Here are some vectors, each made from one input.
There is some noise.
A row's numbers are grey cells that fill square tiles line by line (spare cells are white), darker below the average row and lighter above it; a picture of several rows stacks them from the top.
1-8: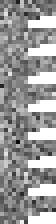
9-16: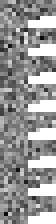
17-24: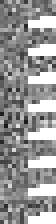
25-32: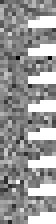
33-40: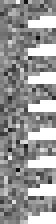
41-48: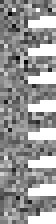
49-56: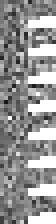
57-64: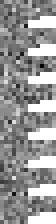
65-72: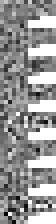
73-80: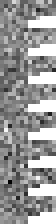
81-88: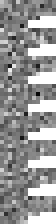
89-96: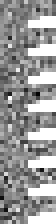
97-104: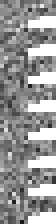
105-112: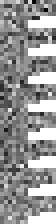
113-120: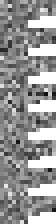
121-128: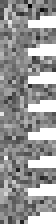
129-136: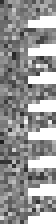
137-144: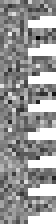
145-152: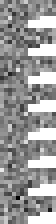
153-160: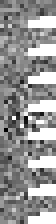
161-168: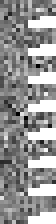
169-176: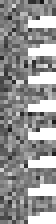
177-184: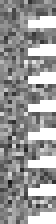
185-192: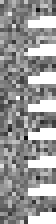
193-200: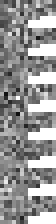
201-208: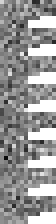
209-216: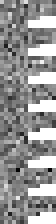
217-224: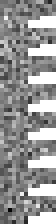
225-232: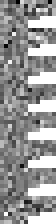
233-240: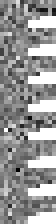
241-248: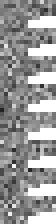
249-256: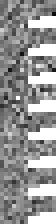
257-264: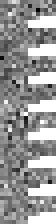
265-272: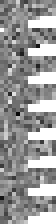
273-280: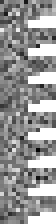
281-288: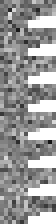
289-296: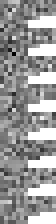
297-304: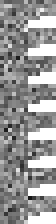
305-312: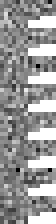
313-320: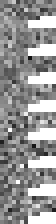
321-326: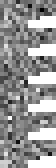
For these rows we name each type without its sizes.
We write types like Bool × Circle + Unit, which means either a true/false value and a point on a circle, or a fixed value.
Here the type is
Label + Line × (Tree + Unit).
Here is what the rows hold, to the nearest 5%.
About 15% of them hold a label. The rest hold a point on a line, together with either a fixed value, or a node of a tree.
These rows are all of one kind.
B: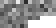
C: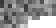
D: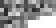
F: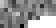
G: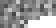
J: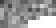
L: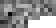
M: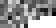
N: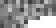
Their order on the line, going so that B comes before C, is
B, D, J, C, G, M, N, L, F.
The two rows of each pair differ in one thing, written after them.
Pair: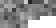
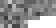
the place on the line
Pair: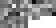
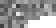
the node of the tree
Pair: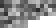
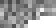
the node of the tree
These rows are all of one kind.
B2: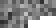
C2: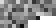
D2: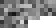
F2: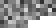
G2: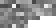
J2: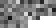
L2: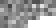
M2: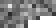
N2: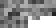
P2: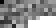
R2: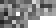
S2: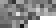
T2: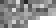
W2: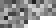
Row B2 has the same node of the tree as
D2, N2 and P2.
